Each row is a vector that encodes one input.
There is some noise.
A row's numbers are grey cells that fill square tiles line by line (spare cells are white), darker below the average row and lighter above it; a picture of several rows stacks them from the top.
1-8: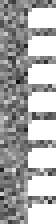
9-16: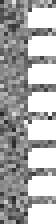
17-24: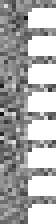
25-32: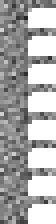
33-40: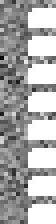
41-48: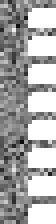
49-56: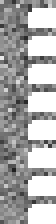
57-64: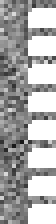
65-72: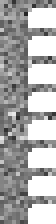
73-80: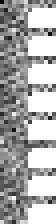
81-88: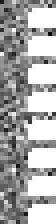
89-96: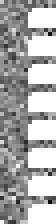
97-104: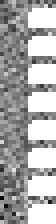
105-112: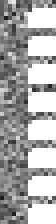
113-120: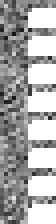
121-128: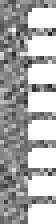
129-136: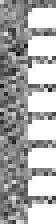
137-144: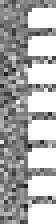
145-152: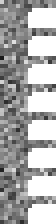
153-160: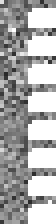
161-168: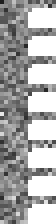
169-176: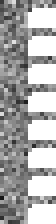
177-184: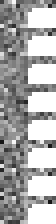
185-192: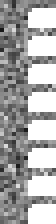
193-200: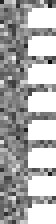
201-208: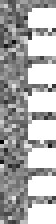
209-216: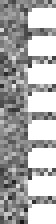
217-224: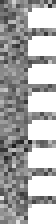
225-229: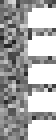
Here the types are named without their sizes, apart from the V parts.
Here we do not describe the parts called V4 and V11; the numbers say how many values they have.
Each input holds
either a true/false value, a value of V4 and a value of V11, or a list of points on a line.
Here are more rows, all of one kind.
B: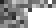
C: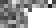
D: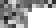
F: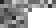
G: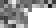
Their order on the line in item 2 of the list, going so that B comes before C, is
B, C, D, F, G.
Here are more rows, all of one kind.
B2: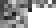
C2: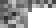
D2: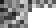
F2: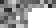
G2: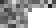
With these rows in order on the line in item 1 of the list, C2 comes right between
D2 and G2.
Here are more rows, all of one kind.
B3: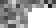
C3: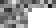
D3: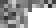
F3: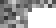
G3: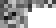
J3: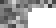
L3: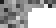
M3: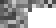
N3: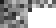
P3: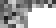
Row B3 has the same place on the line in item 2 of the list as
F3 and P3.
